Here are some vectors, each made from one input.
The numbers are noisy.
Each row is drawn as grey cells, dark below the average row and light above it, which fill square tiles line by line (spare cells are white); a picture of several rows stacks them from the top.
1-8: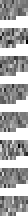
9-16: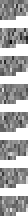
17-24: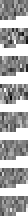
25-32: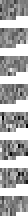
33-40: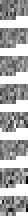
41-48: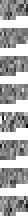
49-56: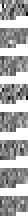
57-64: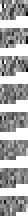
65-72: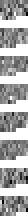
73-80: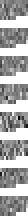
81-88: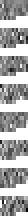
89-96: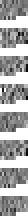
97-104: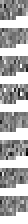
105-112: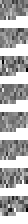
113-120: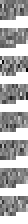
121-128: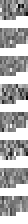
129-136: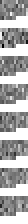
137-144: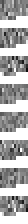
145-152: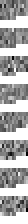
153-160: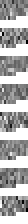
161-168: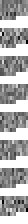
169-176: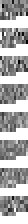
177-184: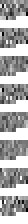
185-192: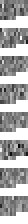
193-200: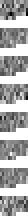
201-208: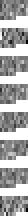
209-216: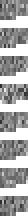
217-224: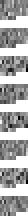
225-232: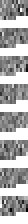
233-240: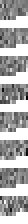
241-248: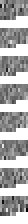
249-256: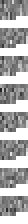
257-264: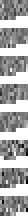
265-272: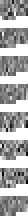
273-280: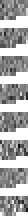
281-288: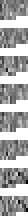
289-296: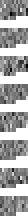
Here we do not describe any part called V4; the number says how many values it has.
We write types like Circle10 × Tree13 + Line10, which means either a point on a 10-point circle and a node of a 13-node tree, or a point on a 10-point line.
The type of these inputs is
Bool × (Label8 + Line6 × List2(Line5)) × V4.
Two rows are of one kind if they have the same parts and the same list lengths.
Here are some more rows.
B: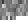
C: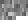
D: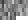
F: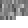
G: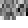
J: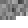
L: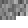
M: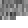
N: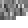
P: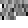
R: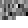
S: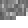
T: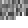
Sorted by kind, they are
B, C, F, J, N, S
D, M
G, P, R, T
L

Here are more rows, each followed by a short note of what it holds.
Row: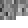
a point on a 6-point line, a true/false value and a value of V4, together with the empty list
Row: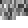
one of 8 labels, a true/false value and a value of V4
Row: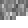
a point on a 6-point line, a true/false value and a value of V4, together with a list of two items
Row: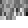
one of 8 labels, a true/false value and a value of V4
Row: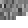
a point on a 6-point line, a true/false value and a value of V4, together with a list of one item
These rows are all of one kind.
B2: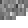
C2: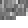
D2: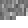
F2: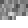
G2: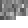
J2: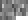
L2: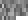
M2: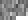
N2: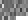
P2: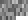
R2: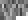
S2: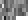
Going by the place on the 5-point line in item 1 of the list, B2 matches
C2, G2, J2 and S2.
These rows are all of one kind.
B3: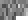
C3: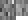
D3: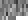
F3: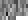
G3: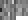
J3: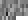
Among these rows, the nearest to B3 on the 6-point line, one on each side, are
F3 and J3.
